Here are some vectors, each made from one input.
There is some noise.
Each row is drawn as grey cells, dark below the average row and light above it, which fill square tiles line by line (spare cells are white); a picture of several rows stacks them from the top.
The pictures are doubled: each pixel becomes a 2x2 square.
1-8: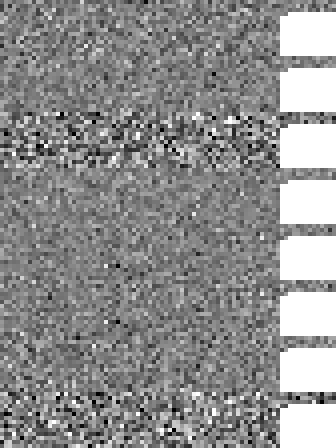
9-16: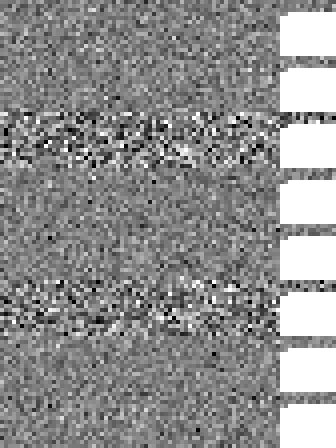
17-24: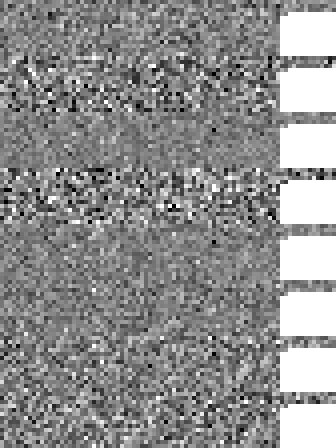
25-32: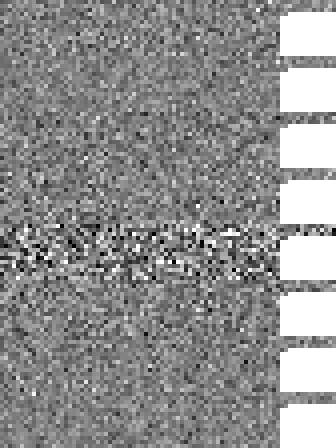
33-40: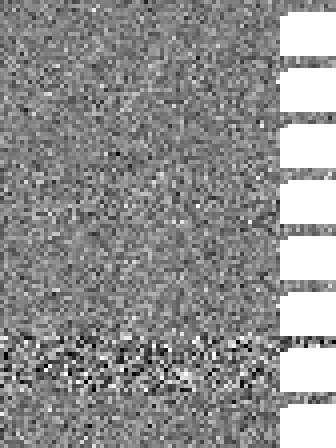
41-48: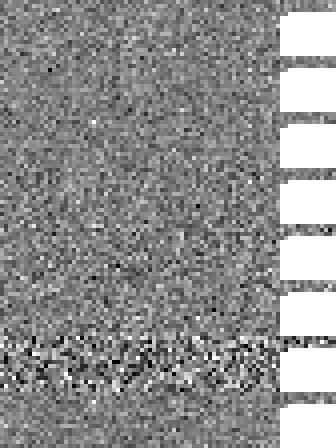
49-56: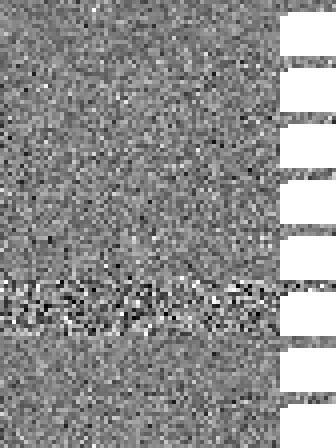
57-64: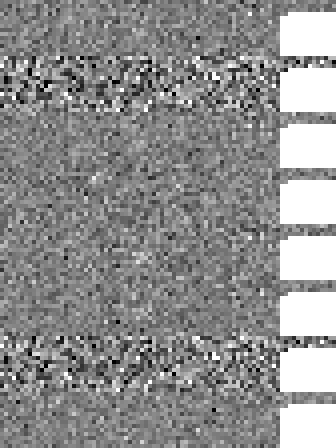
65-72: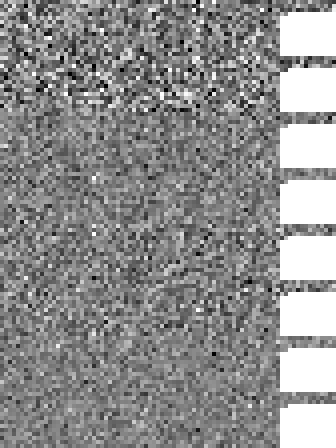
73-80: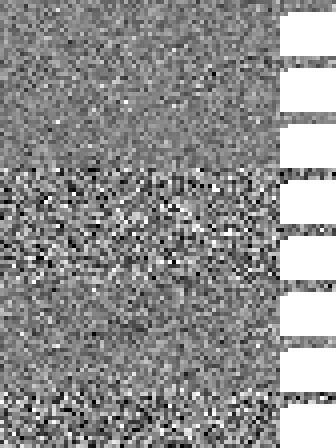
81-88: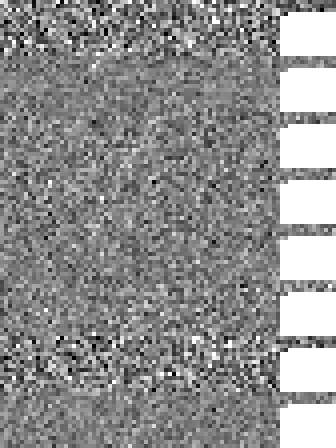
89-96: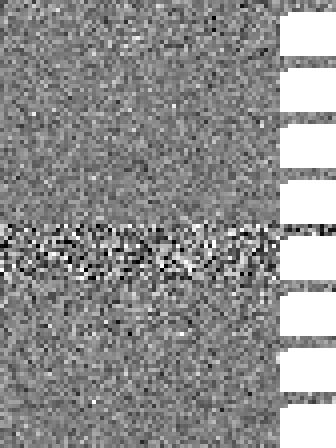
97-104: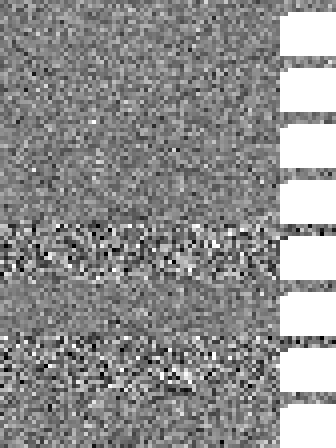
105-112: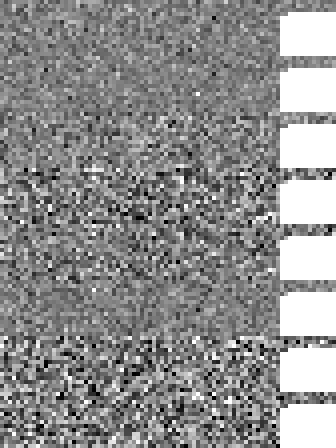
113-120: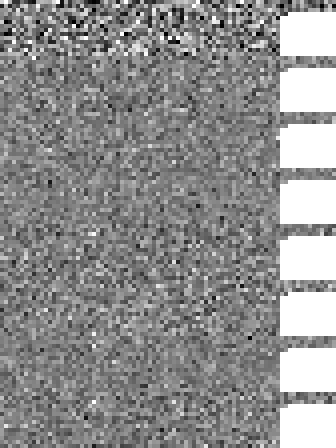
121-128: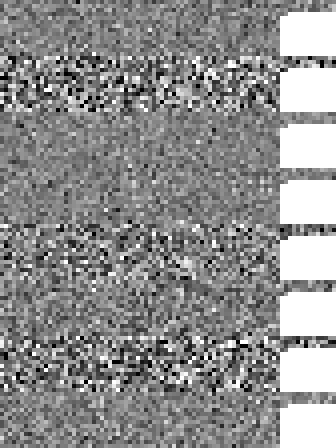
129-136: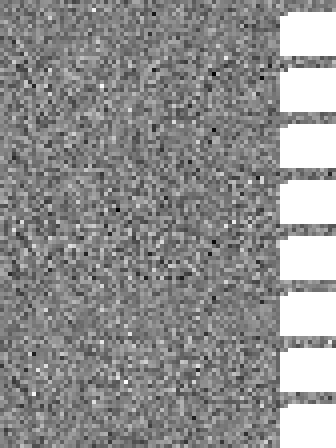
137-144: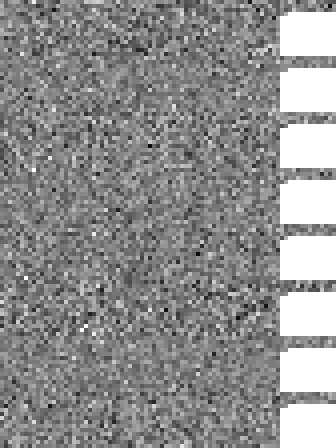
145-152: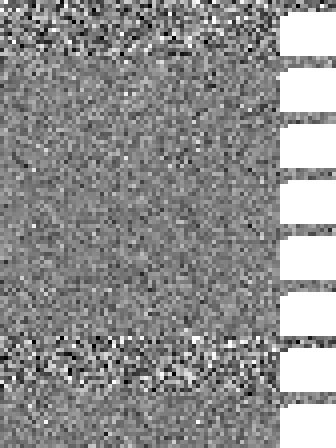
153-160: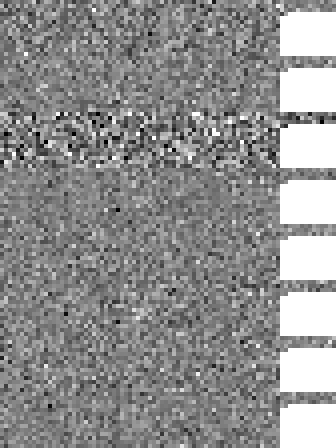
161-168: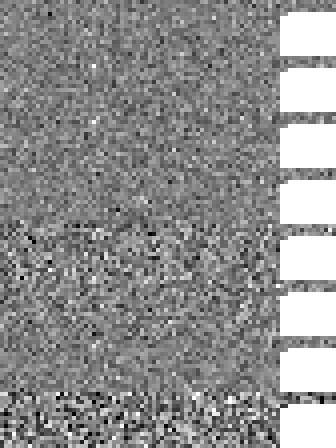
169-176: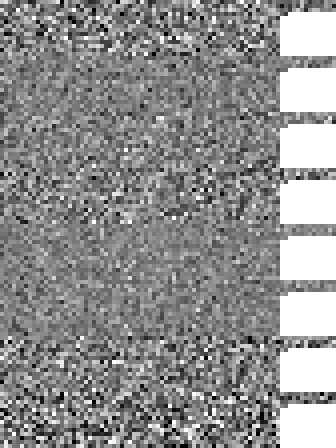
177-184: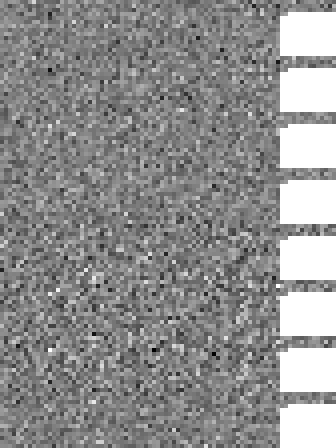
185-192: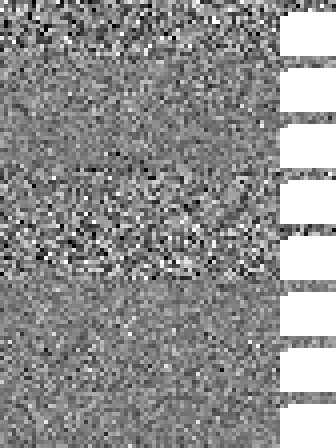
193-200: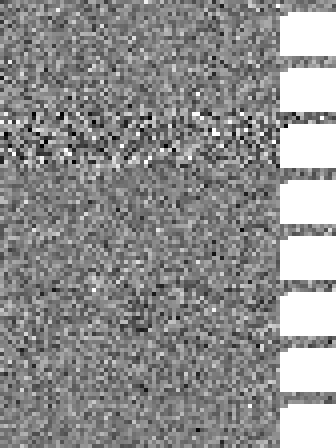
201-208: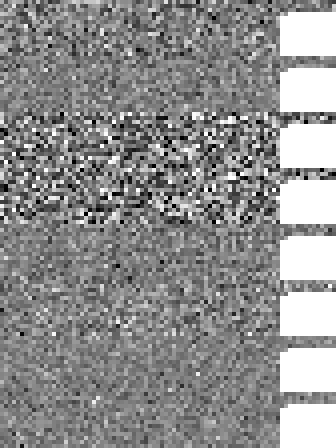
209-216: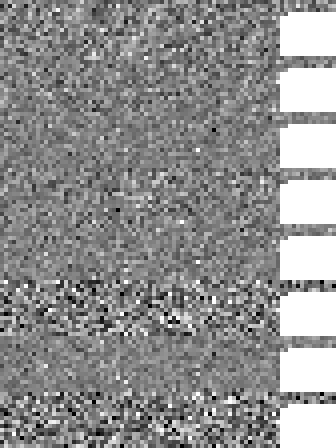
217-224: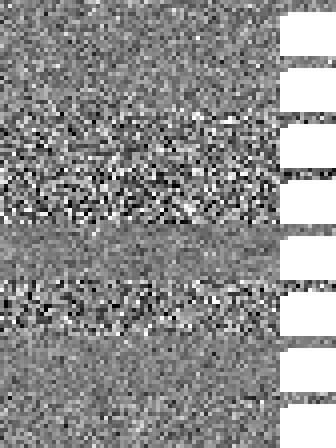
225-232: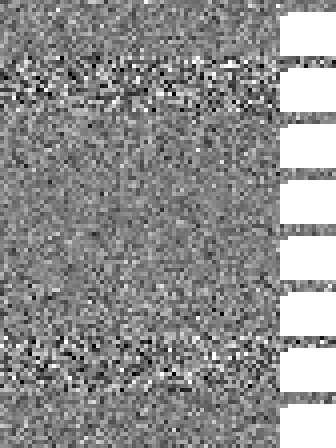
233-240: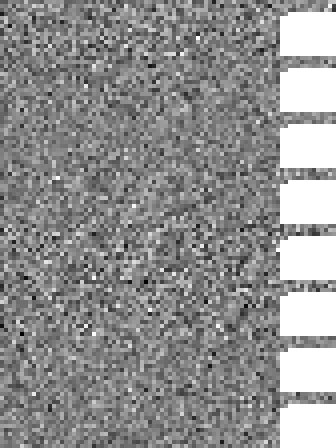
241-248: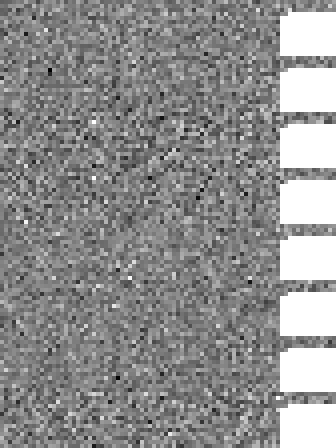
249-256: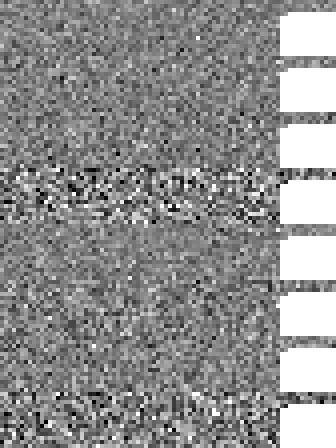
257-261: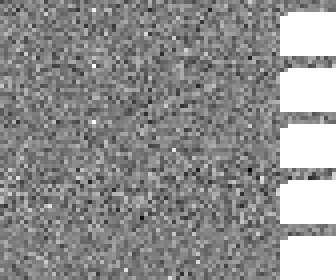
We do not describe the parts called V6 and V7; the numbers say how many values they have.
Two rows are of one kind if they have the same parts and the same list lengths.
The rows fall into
3 kinds.
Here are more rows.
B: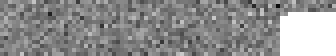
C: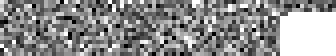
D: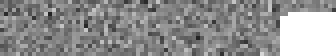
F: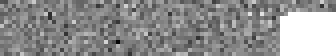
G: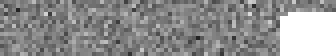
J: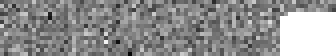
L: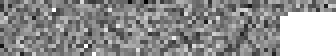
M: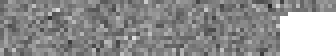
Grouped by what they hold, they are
B, D, F, G, J, L
C
M

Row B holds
a point on an 8-point circle, a point on a 9-point circle and a value of V6.
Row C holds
two labels (each one of 4).
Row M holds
a point on an 8-point circle, a value of V6 and a value of V7.
